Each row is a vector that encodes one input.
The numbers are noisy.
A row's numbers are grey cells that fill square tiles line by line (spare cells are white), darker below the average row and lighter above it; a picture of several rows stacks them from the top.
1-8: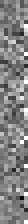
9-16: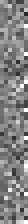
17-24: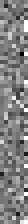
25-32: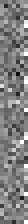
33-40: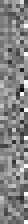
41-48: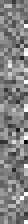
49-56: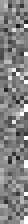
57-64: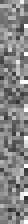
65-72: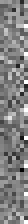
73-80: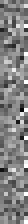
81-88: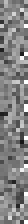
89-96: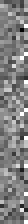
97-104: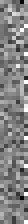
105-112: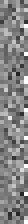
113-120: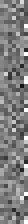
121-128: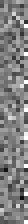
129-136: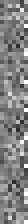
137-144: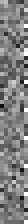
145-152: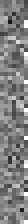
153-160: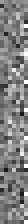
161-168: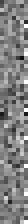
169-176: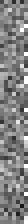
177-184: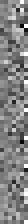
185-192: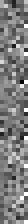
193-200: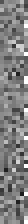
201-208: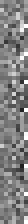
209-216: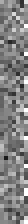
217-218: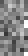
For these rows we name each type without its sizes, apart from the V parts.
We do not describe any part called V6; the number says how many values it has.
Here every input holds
a label, together with either a node of a tree, or a value of V6.
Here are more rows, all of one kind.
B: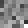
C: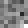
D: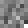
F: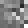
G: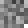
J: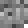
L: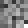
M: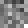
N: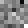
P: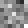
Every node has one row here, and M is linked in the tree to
B and D.
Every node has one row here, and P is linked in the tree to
G.
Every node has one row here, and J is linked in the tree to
L and N.
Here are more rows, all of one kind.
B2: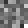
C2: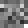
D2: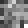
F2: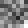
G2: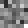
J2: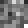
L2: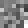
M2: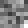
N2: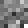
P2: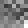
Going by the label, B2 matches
F2, G2, N2 and P2.
